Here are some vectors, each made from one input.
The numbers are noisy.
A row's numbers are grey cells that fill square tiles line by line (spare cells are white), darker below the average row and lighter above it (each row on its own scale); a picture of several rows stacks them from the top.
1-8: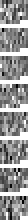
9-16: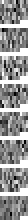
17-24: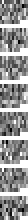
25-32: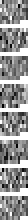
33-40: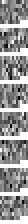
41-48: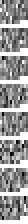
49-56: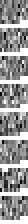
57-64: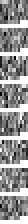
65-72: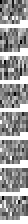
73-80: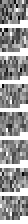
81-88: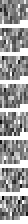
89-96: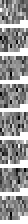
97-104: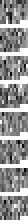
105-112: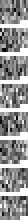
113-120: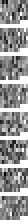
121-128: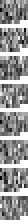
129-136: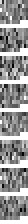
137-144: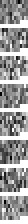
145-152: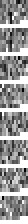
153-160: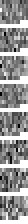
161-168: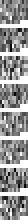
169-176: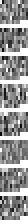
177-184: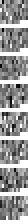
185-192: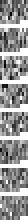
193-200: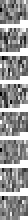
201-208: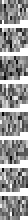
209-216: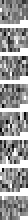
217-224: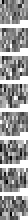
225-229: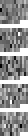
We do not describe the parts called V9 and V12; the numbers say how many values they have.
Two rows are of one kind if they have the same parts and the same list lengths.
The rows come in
3 kinds.
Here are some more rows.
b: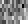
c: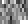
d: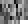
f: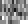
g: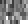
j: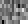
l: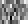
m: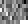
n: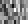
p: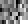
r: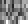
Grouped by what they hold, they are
b, c, f, g, j, l, p, r
d, n
m

